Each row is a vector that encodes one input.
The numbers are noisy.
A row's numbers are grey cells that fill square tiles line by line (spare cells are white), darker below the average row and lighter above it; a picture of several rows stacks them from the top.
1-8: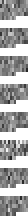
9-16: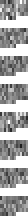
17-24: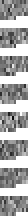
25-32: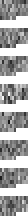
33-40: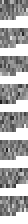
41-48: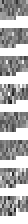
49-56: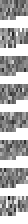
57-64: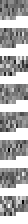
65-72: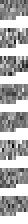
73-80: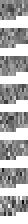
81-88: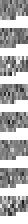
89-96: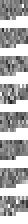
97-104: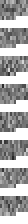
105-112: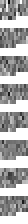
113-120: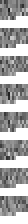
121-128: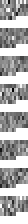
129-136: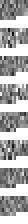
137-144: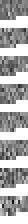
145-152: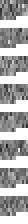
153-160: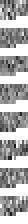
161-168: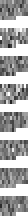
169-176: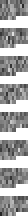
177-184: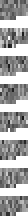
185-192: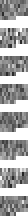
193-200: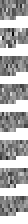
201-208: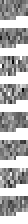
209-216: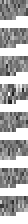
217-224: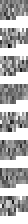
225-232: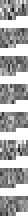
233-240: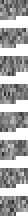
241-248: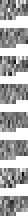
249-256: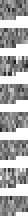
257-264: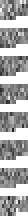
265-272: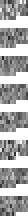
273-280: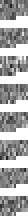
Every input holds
a point on a 6-point circle, together with either a point on a 9-point line, or four true/false values.
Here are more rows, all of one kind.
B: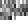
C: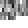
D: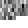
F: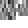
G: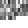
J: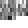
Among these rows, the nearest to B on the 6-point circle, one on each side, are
G and J.
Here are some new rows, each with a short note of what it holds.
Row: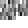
a point on a 6-point circle and a point on a 9-point line
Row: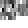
a point on a 6-point circle and a point on a 9-point line
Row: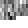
a point on a 6-point circle and a point on a 9-point line
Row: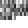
a point on a 6-point circle and a point on a 9-point line
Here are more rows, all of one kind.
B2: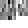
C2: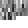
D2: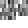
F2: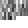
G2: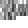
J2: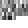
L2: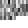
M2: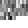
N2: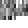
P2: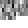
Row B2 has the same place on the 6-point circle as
C2, F2, J2 and N2.
